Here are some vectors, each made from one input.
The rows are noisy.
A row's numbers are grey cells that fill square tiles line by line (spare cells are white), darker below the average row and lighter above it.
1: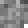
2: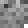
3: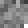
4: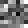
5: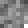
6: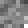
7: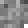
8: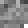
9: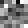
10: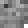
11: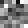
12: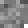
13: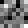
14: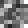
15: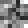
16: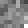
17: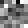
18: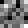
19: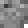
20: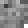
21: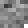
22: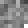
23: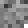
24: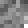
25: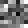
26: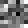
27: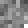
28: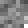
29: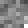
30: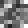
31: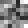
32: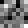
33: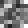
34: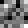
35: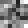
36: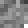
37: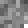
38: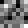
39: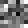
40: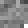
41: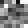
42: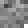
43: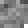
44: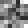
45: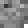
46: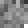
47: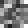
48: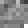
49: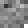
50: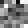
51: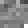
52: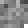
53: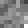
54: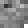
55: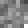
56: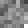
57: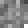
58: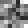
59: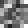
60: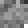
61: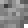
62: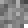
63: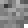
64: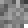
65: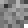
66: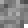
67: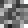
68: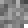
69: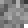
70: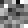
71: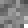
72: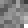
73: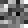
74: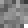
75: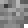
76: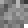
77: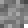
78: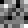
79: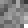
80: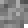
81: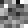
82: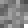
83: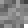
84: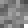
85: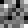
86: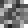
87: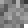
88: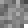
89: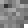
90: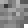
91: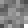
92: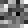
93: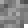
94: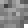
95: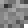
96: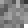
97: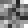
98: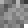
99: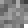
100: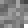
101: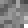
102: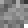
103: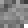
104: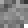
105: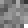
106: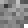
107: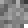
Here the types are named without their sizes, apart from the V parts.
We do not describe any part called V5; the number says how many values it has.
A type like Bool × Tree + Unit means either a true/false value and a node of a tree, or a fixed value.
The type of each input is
Line × Line × Line + V5.
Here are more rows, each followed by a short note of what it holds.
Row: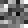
a value of V5
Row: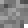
a point on each of three lines
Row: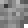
a point on each of three lines
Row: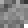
a point on each of three lines
